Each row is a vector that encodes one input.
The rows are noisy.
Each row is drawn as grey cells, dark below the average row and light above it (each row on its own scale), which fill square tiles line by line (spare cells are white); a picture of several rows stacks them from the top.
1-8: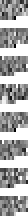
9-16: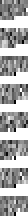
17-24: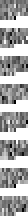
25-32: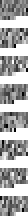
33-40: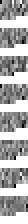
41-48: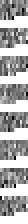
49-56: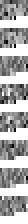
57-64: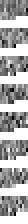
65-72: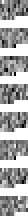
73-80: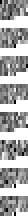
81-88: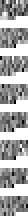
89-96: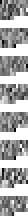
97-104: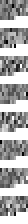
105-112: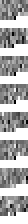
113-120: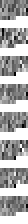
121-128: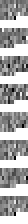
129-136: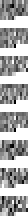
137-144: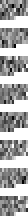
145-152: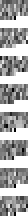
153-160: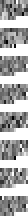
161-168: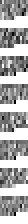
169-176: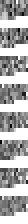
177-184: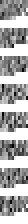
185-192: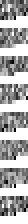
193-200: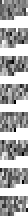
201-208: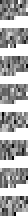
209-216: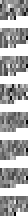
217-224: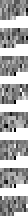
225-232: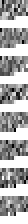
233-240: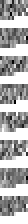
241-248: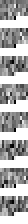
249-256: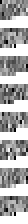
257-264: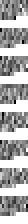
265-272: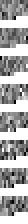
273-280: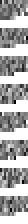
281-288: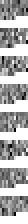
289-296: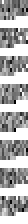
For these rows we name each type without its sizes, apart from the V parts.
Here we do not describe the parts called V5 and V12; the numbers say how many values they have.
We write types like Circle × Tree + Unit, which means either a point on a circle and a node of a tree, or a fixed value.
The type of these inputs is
(Bool × Bool × Bool + V12) × V5 + Line.
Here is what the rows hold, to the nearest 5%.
About 40% of them hold a point on a line. The rest hold a value of V5, together with either three true/false values, or a value of V12.
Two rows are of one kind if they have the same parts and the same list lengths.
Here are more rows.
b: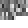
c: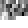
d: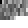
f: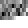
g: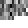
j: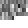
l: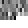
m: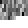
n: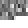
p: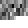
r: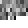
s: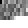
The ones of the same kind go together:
b, c, g, j, n
d, f, m, p, s
l, r

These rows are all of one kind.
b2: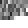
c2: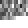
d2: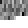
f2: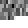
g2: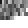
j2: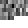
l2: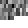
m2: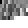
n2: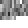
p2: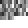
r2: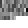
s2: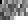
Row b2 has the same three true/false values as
f2, j2, l2 and m2.
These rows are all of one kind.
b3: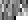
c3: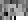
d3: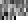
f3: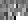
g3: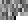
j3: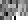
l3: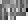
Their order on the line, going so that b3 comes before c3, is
b3, g3, f3, j3, c3, d3, l3.
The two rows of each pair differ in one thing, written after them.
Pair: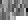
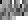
the value of V5
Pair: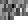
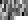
the value of V5
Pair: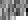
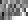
the value of V5
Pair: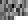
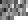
the value of V5
